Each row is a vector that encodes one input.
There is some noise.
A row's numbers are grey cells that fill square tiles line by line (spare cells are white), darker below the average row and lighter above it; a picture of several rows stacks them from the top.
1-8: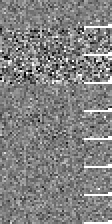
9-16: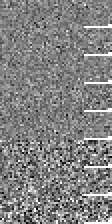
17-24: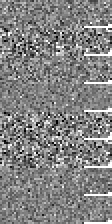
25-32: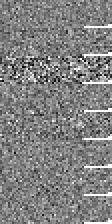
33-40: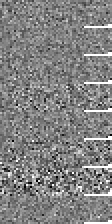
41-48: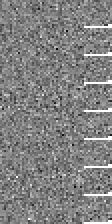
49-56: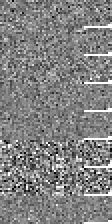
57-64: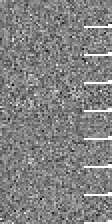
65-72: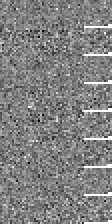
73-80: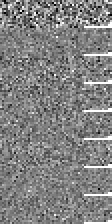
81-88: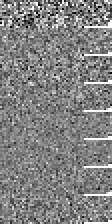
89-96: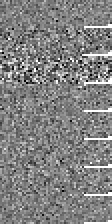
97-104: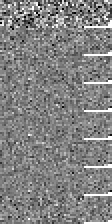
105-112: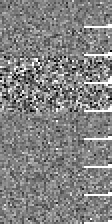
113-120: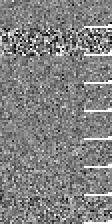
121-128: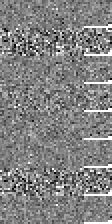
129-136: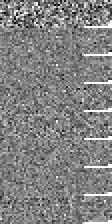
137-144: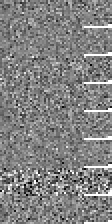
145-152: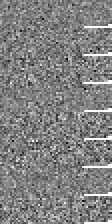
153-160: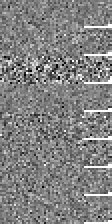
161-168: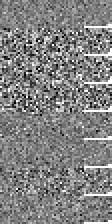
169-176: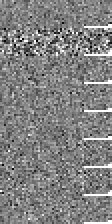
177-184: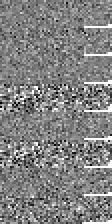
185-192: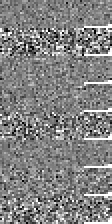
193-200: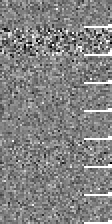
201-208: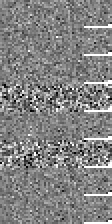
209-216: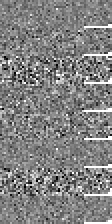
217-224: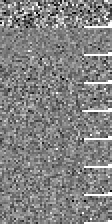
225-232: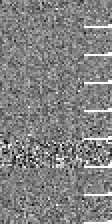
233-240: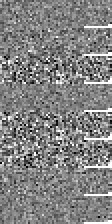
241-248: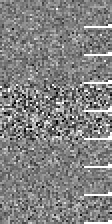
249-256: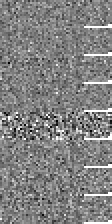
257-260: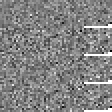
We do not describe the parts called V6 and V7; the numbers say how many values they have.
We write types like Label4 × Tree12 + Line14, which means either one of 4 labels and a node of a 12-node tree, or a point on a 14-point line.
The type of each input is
(Bool × Bool × Bool × Bool + V7) × V6 + Tree9.
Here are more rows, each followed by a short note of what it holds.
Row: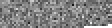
a value of V6 and a value of V7
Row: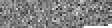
a value of V6 and a value of V7
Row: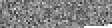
four true/false values and a value of V6
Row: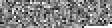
four true/false values and a value of V6
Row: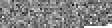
a value of V6 and a value of V7
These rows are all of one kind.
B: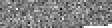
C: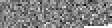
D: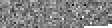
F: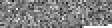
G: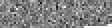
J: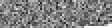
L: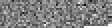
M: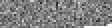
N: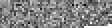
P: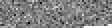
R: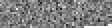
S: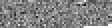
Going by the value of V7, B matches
D, F and N.
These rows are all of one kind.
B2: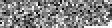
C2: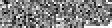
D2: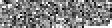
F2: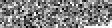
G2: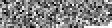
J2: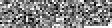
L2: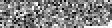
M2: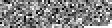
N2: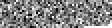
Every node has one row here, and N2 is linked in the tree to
G2 and M2.
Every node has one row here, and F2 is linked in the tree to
B2.
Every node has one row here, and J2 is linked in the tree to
C2.
